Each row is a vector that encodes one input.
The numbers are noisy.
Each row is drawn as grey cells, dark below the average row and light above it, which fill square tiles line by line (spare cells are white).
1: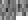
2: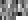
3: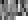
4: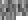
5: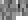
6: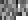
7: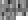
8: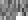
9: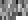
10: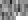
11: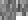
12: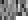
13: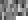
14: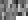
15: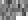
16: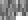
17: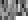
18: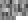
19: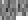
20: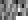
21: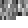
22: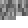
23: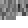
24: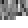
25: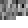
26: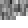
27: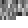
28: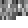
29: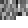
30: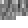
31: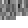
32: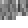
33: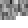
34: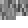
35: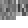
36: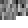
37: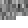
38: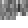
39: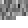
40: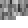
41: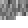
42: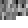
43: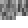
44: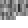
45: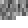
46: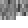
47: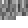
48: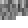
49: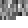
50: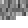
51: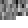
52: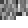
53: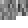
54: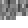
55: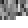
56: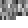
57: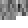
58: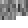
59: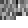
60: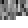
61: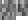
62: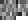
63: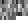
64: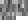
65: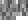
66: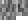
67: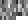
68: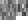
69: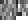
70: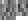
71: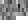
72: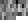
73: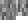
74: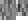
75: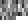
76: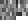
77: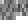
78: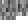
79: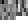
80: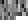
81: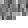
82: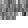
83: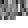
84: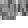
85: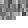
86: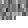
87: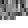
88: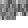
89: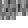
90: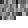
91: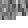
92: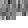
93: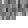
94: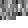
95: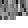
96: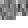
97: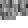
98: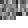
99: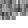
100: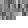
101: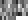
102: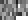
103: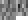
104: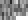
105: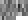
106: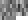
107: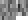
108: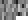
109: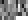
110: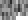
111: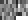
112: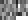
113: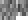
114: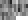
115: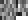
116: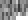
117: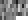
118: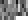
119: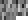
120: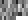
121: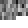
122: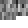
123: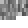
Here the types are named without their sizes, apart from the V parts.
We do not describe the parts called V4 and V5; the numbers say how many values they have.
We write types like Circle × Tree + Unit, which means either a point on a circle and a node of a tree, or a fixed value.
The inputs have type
Bool × Line × V5 + V4.
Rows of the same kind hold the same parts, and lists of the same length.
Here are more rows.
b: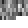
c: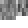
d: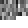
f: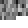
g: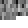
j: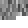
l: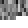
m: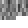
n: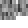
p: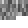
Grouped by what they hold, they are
b, d, f, g, l
c, j, m, n, p

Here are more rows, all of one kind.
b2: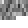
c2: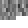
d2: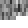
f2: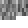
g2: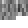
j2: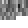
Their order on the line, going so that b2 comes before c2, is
d2, b2, g2, c2, f2, j2.
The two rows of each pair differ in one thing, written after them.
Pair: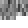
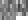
the value of V5
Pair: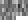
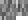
the value of V5
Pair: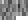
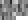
the true/false value
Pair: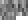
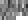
the value of V5
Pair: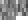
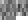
the place on the line
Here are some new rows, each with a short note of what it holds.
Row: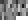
a value of V4
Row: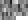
a point on a line, a true/false value and a value of V5
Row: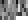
a value of V4
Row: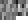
a value of V4
